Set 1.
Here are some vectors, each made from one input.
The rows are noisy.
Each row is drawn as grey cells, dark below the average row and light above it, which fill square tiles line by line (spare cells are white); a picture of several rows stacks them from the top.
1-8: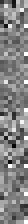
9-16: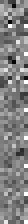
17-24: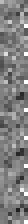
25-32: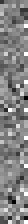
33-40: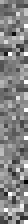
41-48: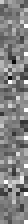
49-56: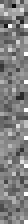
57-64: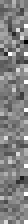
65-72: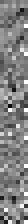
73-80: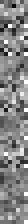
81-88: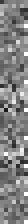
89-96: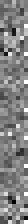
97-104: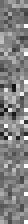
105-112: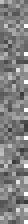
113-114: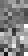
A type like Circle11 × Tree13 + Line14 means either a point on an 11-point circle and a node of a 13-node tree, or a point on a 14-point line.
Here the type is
(Bool × Bool × Bool + Unit) × Line4 + Label8.
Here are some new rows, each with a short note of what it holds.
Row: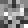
one of 8 labels
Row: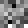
one of 8 labels
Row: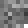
a point on a 4-point line and three true/false values
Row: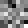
one of 8 labels
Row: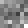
a point on a 4-point line and three true/false values
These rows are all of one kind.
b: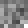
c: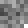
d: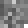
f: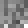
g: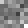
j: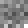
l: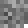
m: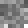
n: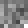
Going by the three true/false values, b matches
f and n.
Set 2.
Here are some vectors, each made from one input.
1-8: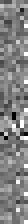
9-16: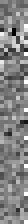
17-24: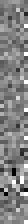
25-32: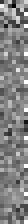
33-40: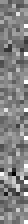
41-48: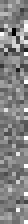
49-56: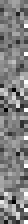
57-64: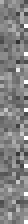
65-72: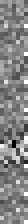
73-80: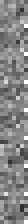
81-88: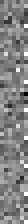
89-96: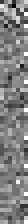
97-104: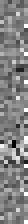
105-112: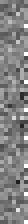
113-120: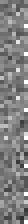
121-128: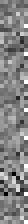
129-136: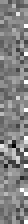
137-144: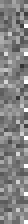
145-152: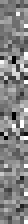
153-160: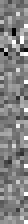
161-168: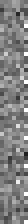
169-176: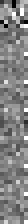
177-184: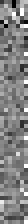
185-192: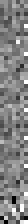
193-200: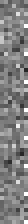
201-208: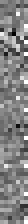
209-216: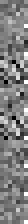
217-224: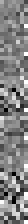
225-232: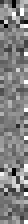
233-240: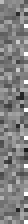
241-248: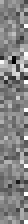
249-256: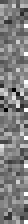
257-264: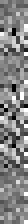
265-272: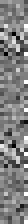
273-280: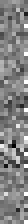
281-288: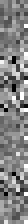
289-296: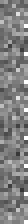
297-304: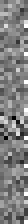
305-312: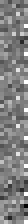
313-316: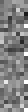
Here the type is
(Bool × Bool × Bool + Unit) × Label8 + Line4.
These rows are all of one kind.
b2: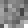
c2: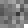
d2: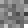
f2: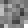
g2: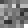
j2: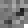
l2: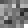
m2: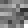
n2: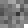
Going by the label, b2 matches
c2, j2 and n2.
